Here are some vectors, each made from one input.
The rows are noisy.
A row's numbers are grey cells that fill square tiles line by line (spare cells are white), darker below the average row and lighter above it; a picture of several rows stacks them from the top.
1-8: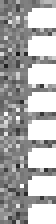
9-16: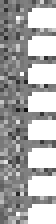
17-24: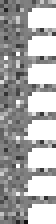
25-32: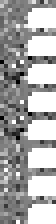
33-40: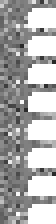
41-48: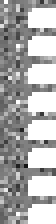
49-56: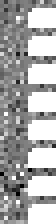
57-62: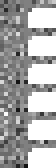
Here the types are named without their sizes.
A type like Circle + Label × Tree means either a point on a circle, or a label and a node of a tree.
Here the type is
Bool × Bool × Bool × Bool + Unit.
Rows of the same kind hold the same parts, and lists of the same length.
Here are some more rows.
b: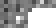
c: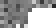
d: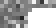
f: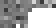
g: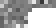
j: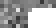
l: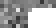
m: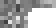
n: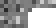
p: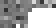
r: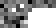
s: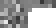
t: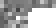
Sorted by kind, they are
b, c, d, f, g, j, l, m, n, p, s, t
r

